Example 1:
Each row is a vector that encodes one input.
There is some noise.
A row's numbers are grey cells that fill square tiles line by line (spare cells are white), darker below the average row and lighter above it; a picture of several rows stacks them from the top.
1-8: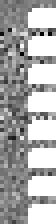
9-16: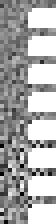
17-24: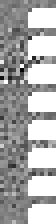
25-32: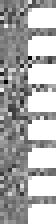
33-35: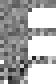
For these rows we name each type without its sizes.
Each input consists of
a point on a line, together with either a fixed value, or three true/false values.
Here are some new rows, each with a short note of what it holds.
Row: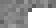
a point on a line and three true/false values
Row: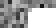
a point on a line
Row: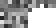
a point on a line and three true/false values
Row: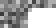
a point on a line
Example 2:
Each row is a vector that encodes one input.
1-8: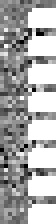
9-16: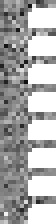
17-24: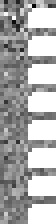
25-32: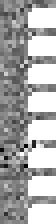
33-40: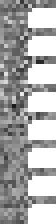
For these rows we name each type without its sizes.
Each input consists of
a point on each of two lines and a true/false value.
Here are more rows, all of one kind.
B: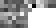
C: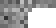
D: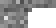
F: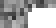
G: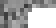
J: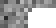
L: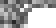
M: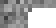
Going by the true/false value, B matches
D and L.
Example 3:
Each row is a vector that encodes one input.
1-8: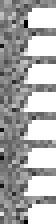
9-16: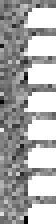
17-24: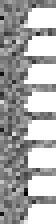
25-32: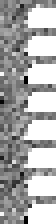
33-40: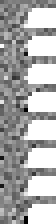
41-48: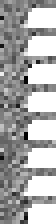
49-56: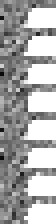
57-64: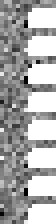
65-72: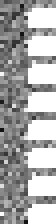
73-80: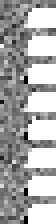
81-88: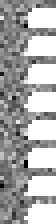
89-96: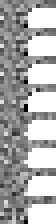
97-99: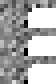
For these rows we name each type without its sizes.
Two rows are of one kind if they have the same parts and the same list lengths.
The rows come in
2 kinds.
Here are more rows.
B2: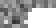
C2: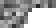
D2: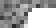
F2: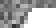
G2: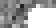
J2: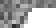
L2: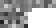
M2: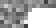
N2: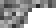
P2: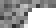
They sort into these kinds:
B2, G2, L2, M2
C2, D2, F2, J2, N2, P2

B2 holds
a point on a circle and a point on a line.
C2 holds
a point on a line.
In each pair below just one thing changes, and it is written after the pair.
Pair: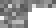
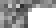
the place on the line
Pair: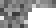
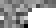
the place on the circle
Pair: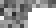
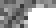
the place on the line
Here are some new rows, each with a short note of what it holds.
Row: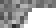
a point on a line
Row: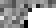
a point on a circle and a point on a line
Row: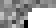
a point on a circle and a point on a line
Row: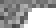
a point on a line
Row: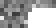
a point on a circle and a point on a line
